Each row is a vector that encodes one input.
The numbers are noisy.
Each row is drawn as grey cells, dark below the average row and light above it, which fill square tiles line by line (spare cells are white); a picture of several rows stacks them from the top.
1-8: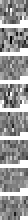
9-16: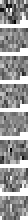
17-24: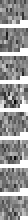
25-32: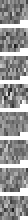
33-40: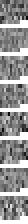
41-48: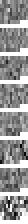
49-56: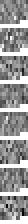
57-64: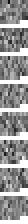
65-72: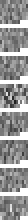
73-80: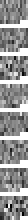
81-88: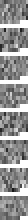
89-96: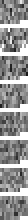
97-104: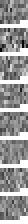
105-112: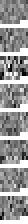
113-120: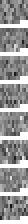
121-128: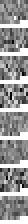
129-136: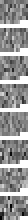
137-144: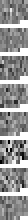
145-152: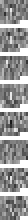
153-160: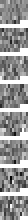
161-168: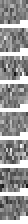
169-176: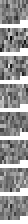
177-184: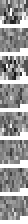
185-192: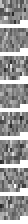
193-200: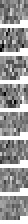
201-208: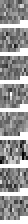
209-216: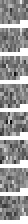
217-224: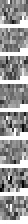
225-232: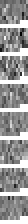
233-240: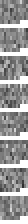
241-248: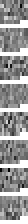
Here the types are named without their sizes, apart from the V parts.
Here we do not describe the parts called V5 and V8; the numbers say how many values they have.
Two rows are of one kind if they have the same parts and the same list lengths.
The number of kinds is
2.
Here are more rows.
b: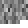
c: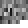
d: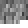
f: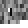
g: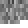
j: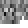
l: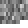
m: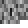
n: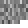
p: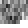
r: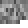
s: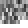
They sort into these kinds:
b, d, g, j, l, r, s
c, f, m, n, p

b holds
a point on a circle, a true/false value and a value of V5.
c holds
a point on a circle and a value of V8.
